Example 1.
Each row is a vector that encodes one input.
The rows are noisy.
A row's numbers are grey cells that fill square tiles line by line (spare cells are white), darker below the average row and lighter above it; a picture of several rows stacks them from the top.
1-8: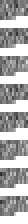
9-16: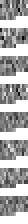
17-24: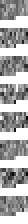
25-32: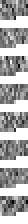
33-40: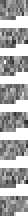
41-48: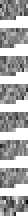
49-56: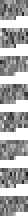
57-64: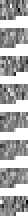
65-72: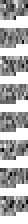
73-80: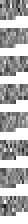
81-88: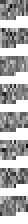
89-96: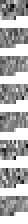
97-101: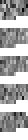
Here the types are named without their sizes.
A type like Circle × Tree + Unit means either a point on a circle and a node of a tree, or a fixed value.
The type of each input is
(Label + Tree) × Line.
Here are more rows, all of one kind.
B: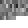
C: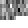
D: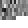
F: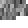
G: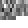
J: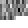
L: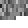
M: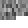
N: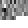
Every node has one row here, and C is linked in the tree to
D and N.
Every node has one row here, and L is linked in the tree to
M.
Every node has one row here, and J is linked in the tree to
N.
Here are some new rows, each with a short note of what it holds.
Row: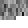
a label and a point on a line
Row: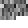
a label and a point on a line
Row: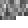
a point on a line and a node of a tree
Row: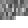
a point on a line and a node of a tree
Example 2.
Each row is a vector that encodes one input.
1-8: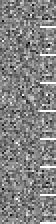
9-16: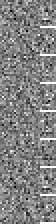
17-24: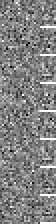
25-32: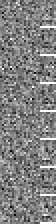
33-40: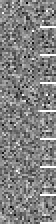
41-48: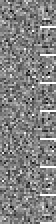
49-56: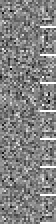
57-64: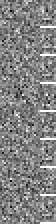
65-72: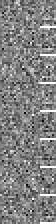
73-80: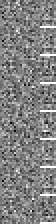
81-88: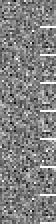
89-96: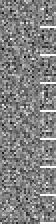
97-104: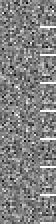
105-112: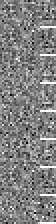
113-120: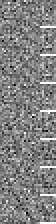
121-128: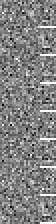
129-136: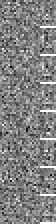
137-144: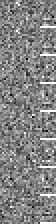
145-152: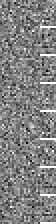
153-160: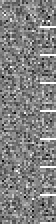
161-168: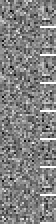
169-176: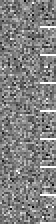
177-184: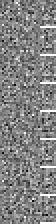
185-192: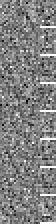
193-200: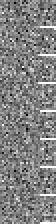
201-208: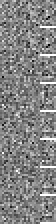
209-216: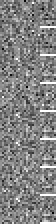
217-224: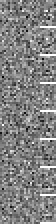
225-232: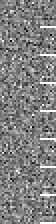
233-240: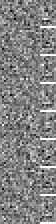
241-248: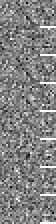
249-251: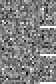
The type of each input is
Line13 × (Tree16 + Unit) + Tree20.
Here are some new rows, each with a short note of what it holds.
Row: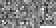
a node of a 20-node tree
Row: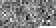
a point on a 13-point line and a node of a 16-node tree
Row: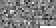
a point on a 13-point line
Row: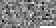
a point on a 13-point line
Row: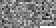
a point on a 13-point line
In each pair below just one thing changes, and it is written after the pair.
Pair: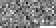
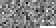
the place on the 13-point line
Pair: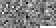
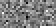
the node of the tree
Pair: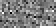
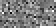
the node of the tree
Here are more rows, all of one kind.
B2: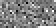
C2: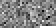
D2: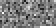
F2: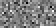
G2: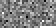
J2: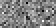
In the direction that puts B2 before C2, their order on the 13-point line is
B2, F2, J2, C2, D2, G2.
